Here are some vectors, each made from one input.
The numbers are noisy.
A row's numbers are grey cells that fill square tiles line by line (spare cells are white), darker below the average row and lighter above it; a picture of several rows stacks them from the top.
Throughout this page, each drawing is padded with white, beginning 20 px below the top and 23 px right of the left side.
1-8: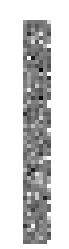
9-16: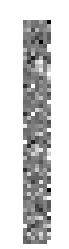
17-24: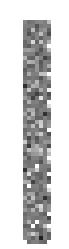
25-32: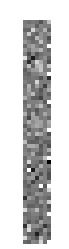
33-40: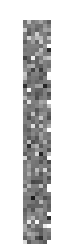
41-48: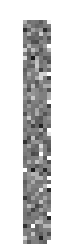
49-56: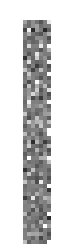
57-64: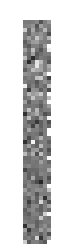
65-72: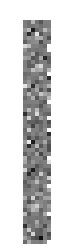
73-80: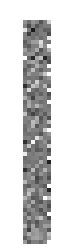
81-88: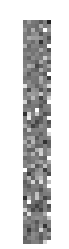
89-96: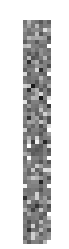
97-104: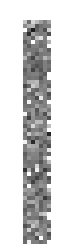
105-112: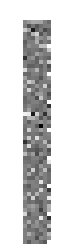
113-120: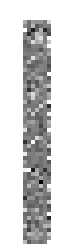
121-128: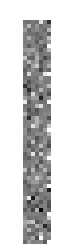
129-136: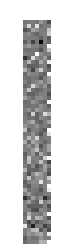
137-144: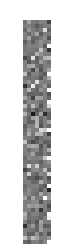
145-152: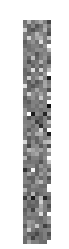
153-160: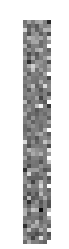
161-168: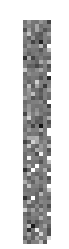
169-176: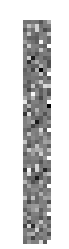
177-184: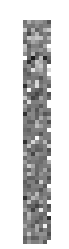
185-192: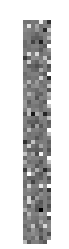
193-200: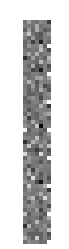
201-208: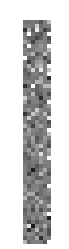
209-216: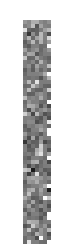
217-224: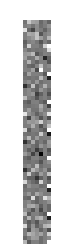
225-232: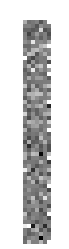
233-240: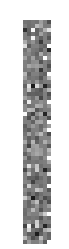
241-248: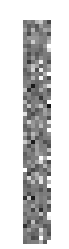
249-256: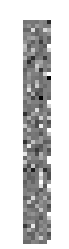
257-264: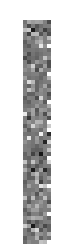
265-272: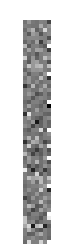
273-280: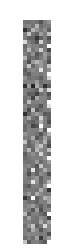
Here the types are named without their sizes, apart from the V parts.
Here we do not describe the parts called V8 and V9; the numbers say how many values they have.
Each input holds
a point on a circle, a true/false value, a value of V8 and a value of V9.
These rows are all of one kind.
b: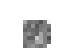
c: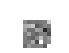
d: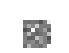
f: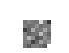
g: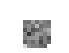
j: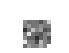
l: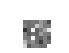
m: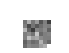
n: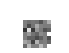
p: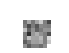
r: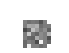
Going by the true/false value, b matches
g and n.
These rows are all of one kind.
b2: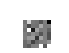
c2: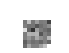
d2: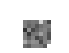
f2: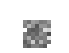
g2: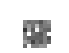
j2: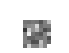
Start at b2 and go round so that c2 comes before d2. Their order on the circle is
b2, c2, f2, j2, g2, d2.
